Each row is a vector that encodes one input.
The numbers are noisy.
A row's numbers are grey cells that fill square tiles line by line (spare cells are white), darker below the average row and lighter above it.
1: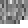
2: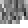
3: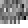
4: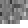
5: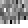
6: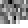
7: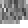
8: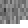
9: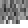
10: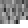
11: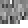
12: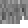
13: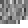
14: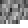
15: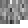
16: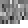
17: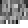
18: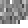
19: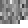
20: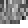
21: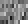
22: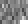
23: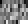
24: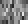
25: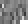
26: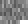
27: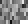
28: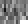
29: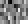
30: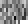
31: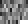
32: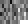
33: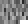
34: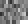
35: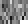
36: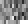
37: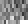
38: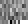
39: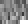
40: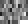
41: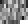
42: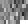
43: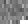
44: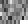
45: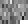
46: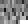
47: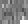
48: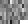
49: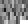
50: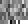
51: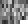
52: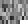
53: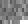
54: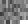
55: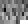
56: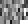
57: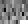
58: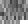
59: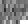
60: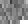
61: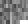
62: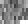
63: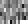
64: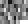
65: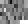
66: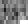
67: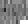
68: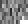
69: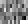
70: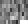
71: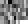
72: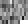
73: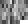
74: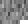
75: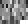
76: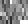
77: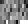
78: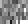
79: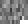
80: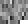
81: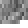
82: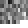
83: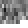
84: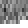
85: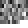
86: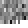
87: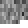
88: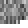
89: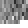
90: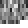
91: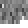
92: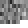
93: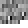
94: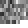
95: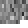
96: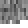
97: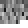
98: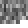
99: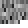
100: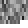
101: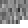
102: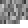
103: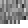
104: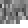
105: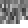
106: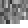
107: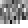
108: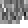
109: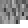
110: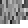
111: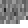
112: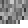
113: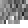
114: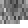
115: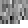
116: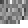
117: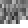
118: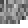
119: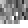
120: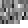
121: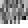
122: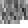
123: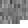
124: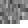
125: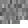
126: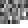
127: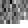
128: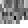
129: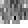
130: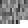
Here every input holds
a node of a 10-node tree, together with either a point on a 9-point line, or a node of a 10-node tree.
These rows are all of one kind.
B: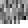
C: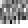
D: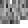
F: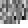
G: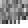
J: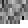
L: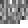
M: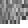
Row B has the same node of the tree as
C and F.
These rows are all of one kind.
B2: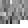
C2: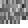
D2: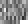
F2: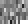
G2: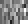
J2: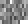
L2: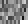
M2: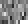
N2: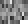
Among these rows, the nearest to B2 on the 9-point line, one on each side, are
J2 and N2.
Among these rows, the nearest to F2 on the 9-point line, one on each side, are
C2 and G2.
